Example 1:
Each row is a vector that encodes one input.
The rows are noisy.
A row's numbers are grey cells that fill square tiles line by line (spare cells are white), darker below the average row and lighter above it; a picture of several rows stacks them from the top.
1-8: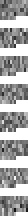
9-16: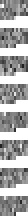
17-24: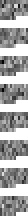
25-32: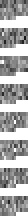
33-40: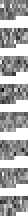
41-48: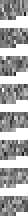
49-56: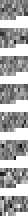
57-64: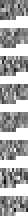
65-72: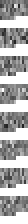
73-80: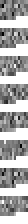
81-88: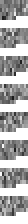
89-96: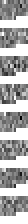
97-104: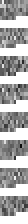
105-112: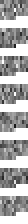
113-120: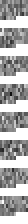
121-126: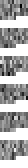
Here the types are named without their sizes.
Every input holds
a label, together with either a point on a circle, or a fixed value.
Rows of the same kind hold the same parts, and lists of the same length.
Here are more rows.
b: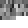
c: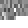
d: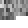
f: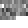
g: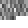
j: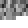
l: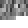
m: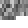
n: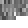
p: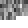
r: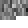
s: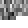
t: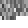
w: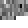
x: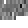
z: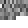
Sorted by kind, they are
b, c, f, l, m, p, x
d, g, j, n, r, s, t, w, z

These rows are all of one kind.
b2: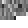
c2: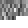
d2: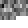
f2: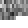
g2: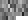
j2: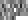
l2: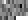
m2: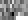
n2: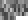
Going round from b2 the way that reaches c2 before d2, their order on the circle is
b2, n2, j2, l2, g2, c2, d2, f2, m2.
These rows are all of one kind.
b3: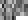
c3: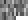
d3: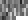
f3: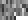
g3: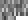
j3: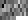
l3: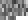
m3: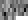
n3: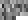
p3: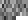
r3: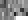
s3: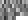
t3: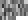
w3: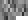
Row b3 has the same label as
n3, p3 and s3.
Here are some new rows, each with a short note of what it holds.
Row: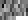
a point on a circle and a label
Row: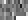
a label
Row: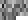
a point on a circle and a label
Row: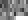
a label
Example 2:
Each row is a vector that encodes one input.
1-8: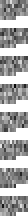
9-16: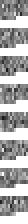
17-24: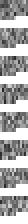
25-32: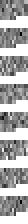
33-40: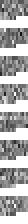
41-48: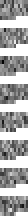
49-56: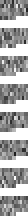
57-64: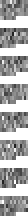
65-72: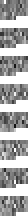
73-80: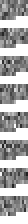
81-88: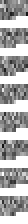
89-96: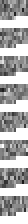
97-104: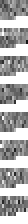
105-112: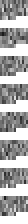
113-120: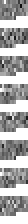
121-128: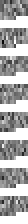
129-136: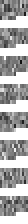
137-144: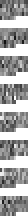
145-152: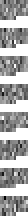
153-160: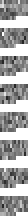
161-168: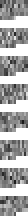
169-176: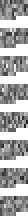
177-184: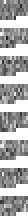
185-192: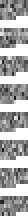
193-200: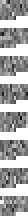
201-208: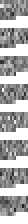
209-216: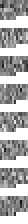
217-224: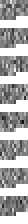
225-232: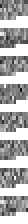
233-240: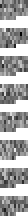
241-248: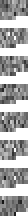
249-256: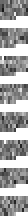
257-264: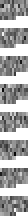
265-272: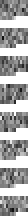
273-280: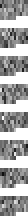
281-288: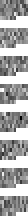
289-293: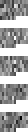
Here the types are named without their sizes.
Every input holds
a label, together with either a point on a circle, or a fixed value.
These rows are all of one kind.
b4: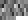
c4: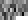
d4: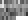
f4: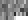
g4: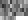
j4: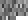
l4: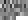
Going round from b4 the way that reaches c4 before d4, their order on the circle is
b4, c4, g4, f4, l4, d4, j4.
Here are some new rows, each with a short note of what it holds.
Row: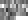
a label
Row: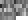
a point on a circle and a label
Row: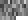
a point on a circle and a label
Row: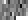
a label
